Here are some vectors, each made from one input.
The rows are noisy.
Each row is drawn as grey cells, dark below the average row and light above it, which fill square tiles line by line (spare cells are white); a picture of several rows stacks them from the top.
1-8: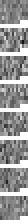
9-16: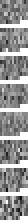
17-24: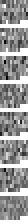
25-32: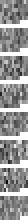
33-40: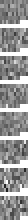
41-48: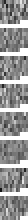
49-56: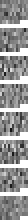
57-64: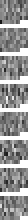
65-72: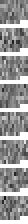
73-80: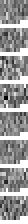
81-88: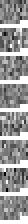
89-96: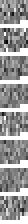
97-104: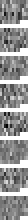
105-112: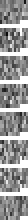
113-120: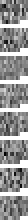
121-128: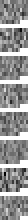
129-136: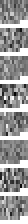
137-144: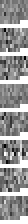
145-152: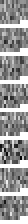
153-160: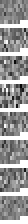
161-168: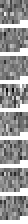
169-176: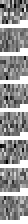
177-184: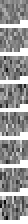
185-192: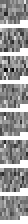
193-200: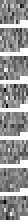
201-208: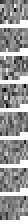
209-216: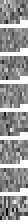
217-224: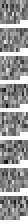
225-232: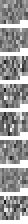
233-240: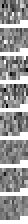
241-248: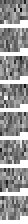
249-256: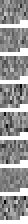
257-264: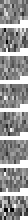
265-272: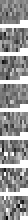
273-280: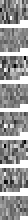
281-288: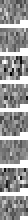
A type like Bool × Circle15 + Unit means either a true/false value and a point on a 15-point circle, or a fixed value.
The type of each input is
(Bool × Bool × Bool + Circle13) × (Tree13 + Unit).
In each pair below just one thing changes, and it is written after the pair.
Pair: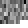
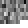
one of the three true/false values
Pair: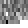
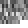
one of the three true/false values
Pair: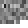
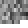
one of the three true/false values
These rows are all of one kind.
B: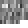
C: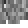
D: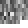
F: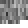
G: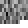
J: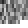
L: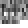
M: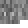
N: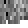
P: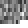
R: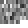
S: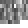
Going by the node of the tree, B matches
D and G.
